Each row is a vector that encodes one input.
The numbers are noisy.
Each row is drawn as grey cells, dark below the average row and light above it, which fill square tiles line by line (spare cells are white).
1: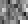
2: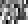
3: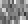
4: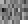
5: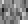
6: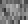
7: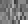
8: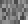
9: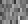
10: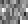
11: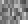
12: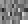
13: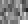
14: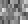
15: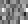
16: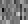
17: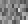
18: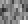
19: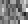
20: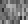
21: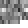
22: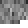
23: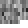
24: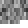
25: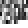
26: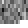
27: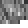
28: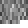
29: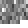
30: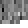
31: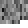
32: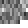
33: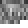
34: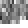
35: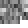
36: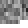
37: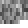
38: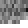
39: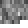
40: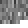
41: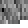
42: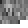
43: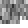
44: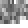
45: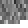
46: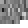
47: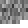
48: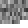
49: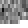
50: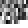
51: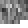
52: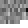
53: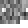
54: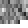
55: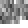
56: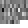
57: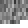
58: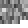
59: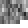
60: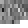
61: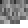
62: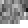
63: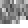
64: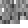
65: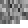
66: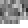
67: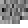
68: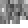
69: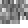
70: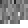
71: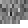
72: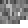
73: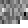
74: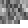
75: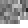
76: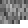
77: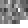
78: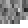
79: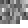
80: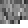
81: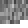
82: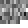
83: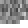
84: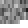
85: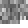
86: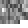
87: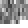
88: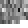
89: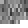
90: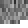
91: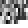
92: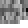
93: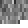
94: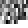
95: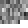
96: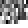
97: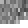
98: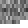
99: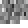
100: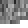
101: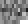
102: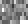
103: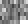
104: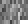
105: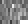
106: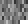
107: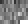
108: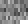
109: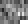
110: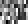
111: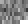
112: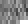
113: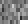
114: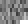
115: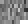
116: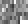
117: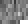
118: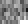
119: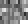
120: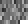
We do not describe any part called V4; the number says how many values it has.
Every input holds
a list of up to two items, each a true/false value and a value of V4.
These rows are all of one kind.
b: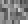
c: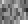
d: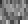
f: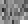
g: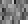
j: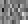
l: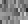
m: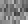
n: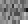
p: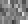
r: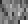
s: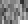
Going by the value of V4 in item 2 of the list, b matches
f, l and m.
